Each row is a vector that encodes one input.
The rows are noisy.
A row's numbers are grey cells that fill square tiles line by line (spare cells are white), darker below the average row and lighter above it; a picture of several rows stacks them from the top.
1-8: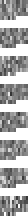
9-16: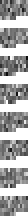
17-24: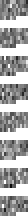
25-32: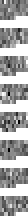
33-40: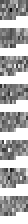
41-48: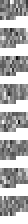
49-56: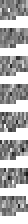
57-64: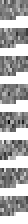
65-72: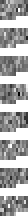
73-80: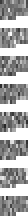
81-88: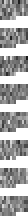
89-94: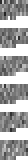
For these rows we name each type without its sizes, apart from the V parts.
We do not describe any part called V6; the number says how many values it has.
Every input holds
a point on a line, together with either a point on a line, or a value of V6.
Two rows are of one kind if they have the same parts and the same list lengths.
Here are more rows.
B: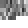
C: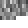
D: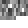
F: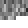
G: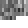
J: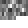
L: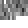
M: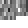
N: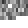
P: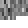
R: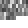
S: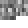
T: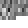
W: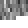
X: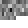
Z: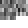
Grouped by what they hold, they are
B, F, G, M, P, S, T, Z
C, D, J, L, N, R, W, X

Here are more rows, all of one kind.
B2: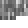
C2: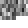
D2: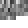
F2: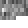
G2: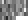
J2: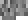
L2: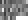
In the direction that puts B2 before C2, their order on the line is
G2, B2, L2, F2, C2, J2, D2.
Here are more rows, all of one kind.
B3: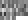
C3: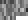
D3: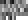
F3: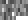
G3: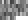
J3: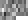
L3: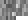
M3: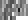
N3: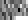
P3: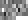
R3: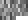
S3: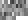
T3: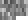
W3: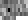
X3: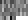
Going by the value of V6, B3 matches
C3, D3, J3 and P3.
